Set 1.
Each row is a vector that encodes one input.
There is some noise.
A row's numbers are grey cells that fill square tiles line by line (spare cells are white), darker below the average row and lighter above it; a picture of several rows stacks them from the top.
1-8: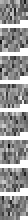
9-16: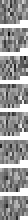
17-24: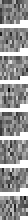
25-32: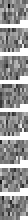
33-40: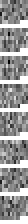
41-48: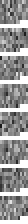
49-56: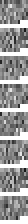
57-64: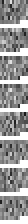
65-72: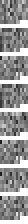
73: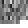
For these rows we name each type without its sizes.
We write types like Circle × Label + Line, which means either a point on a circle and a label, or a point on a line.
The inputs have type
Label.
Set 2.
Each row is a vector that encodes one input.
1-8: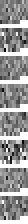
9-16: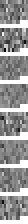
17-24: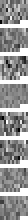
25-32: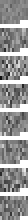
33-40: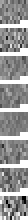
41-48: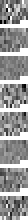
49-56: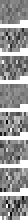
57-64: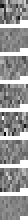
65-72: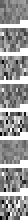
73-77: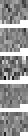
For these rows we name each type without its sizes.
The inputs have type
Line.
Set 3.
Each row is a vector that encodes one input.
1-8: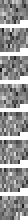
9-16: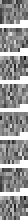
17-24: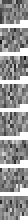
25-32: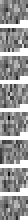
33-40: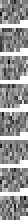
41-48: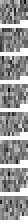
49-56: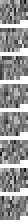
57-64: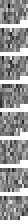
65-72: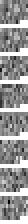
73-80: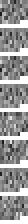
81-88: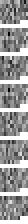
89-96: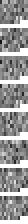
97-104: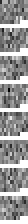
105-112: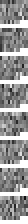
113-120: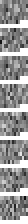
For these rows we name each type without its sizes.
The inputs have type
Label.
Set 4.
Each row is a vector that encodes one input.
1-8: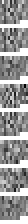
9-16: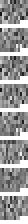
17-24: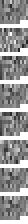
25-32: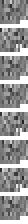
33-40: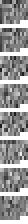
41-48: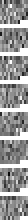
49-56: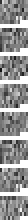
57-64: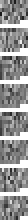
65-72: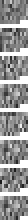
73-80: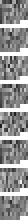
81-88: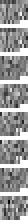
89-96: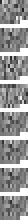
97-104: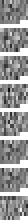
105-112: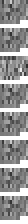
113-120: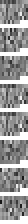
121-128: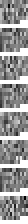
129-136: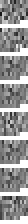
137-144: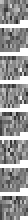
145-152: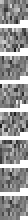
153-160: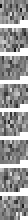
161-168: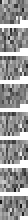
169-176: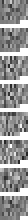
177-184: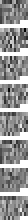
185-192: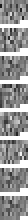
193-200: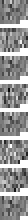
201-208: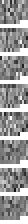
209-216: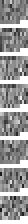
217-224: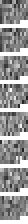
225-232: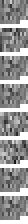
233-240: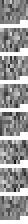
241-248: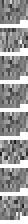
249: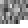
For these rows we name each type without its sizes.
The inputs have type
Label.
